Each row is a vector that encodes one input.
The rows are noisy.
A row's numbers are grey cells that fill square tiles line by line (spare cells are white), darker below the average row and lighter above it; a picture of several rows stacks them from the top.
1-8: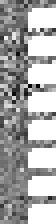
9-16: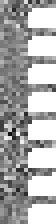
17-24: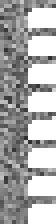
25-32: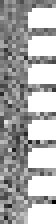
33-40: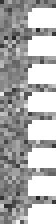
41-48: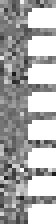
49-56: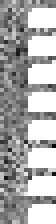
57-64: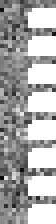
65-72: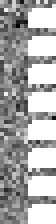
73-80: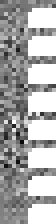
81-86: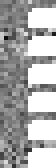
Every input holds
a point on a 7-point line and a point on each of two 8-point lines.
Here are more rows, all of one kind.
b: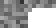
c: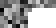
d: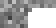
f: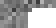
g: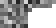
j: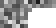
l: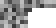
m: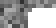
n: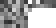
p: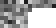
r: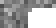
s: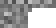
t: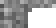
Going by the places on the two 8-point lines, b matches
c and m.
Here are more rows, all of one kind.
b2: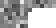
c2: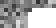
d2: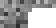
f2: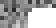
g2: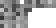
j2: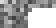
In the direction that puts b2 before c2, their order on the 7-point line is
d2, j2, g2, b2, c2, f2.
